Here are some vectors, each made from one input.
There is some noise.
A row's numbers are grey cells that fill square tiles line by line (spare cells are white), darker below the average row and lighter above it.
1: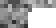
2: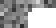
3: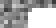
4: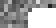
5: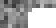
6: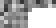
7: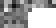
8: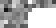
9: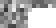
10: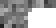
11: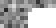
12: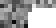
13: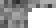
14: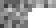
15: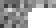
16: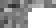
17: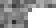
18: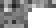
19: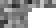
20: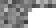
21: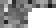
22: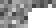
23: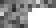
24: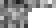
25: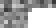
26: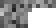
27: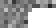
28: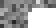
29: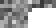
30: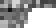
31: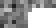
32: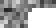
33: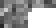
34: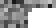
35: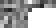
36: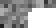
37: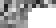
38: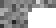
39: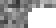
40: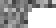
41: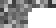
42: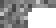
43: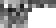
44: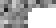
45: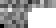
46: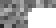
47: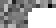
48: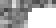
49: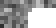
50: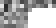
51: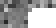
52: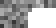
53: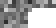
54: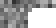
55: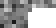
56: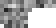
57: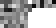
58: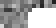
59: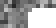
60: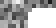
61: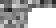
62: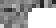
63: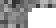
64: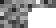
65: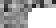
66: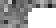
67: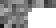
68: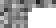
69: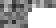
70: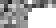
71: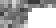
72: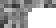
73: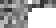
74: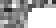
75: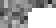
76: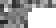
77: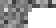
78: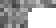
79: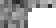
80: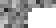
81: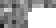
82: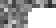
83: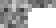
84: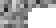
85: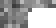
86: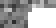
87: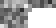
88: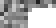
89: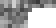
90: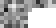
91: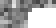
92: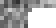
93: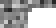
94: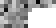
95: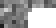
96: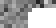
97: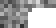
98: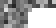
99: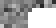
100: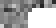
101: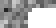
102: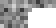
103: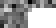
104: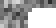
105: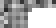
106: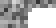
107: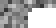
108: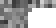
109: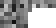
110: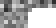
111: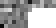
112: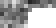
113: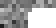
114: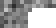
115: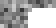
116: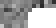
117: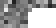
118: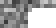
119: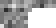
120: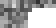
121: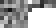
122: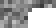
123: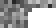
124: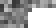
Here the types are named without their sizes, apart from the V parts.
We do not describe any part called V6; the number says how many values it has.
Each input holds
either a label and a point on a line, or a value of V6.
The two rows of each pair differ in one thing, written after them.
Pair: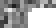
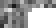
the place on the line
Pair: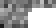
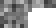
the place on the line
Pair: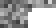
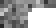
the label
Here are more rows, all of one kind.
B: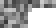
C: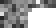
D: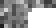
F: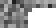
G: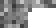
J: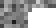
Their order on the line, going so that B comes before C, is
F, B, G, J, D, C.
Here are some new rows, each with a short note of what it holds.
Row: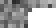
a label and a point on a line
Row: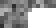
a label and a point on a line
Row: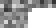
a value of V6
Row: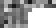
a label and a point on a line
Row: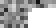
a value of V6
